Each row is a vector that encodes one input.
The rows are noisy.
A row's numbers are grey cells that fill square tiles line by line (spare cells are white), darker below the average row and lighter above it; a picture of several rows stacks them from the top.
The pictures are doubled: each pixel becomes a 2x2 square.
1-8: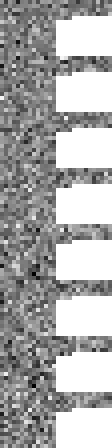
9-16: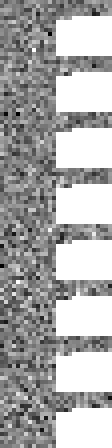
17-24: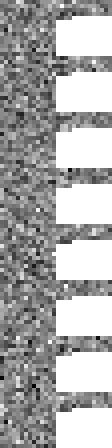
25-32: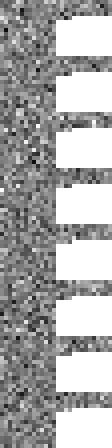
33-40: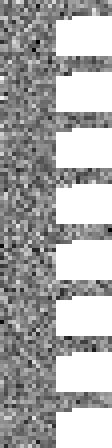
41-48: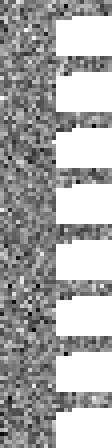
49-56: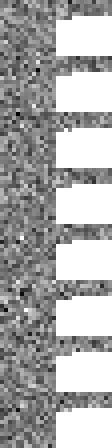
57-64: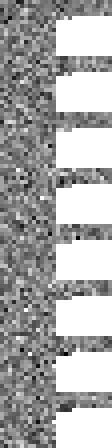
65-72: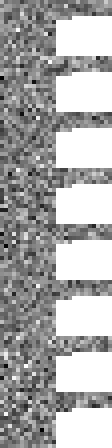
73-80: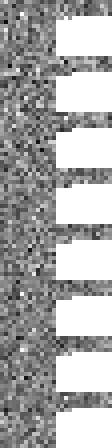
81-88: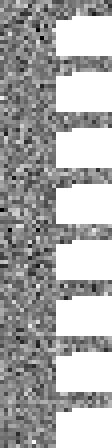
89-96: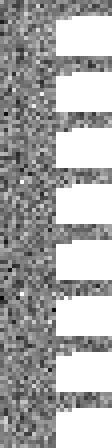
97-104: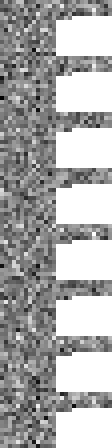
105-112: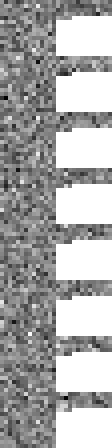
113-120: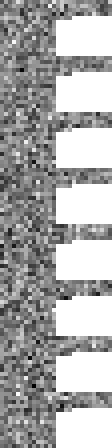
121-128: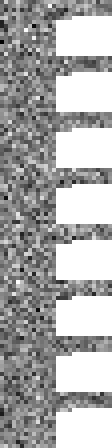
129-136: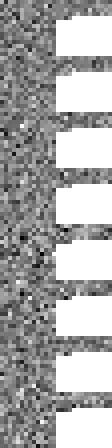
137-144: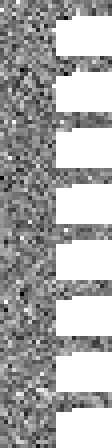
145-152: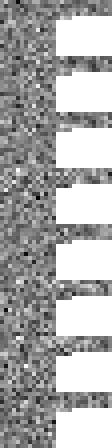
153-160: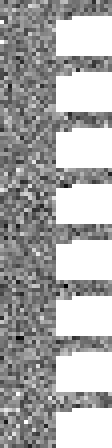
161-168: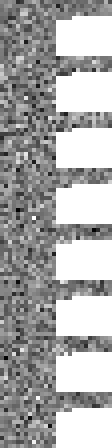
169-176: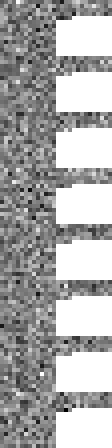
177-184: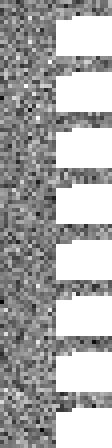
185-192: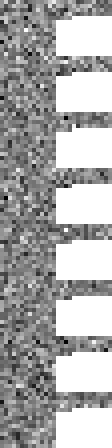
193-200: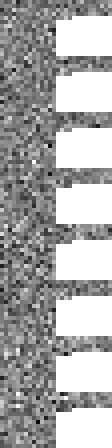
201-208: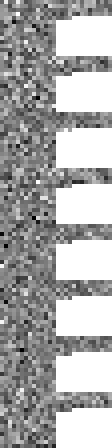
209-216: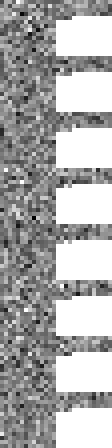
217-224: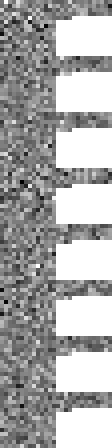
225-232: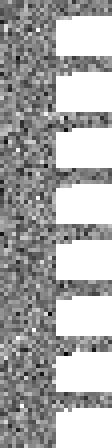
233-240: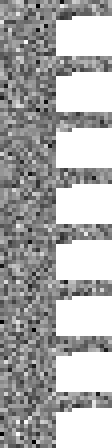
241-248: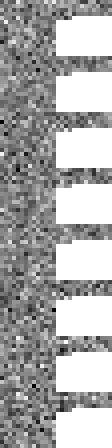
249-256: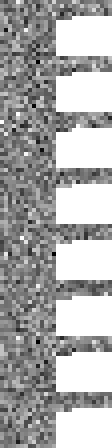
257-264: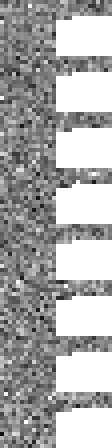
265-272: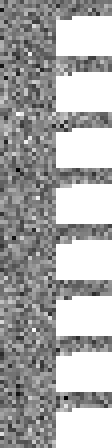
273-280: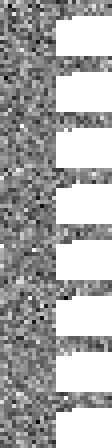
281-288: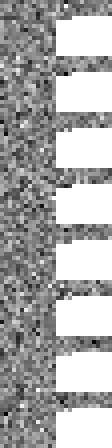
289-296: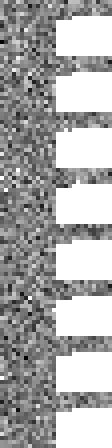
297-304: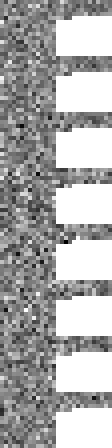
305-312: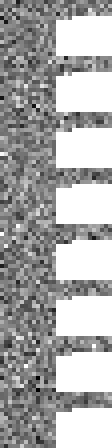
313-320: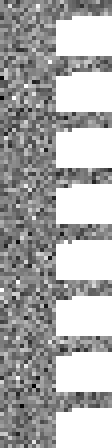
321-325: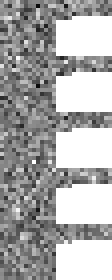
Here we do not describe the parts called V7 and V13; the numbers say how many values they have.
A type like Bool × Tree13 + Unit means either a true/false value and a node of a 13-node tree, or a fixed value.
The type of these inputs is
Bool × Bool × Bool × Bool × (Line5 + V7) × (Line6 + V13).
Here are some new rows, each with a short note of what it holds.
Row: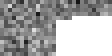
a point on a 5-point line, four true/false values and a value of V13
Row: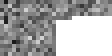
four true/false values, a value of V7 and a value of V13
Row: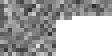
a point on a 5-point line, four true/false values and a value of V13
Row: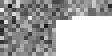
a point on a 5-point line, a point on a 6-point line and four true/false values
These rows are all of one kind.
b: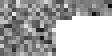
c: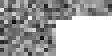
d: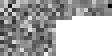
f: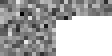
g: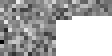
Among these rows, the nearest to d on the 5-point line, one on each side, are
f and g.
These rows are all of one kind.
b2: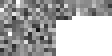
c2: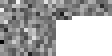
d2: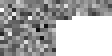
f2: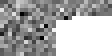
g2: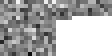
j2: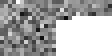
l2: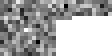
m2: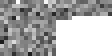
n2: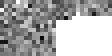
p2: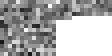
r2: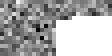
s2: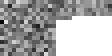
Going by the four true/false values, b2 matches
d2, g2, m2 and r2.
